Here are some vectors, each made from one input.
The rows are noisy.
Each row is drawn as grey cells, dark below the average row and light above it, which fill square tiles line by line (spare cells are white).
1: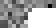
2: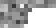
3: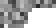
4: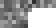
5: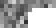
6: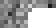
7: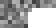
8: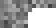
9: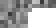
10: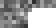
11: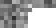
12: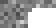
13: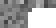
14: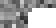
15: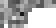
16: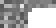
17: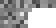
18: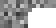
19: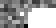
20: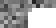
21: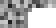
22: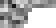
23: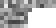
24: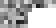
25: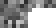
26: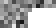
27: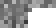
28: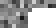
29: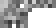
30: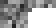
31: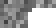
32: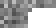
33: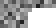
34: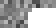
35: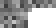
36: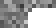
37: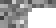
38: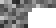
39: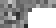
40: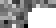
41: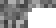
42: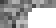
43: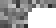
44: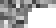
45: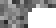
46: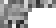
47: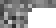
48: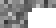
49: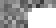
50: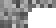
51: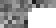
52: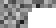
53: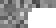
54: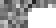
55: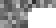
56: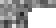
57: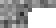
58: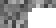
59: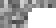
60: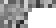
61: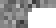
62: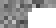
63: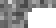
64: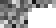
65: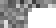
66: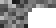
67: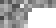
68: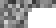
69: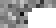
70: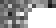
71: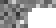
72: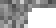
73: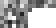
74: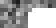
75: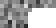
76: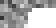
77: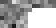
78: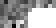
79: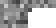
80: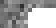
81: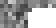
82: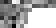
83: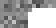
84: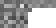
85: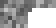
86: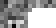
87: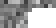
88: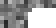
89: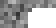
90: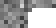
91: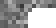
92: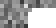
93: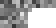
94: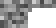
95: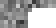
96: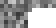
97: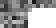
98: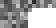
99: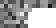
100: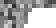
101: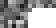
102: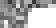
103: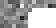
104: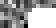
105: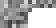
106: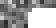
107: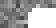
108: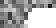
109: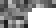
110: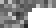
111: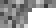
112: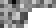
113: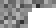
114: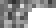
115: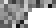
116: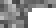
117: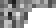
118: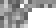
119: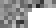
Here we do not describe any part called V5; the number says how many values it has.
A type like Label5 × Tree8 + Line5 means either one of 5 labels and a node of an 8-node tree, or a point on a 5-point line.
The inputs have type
Tree8 × ((Tree8 + Unit) × V5 + Unit).
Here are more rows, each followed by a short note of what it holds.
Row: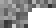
a node of an 8-node tree and a value of V5
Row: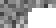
a node of an 8-node tree and a value of V5
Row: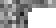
a node of an 8-node tree and a value of V5
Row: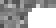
a node of an 8-node tree and a value of V5
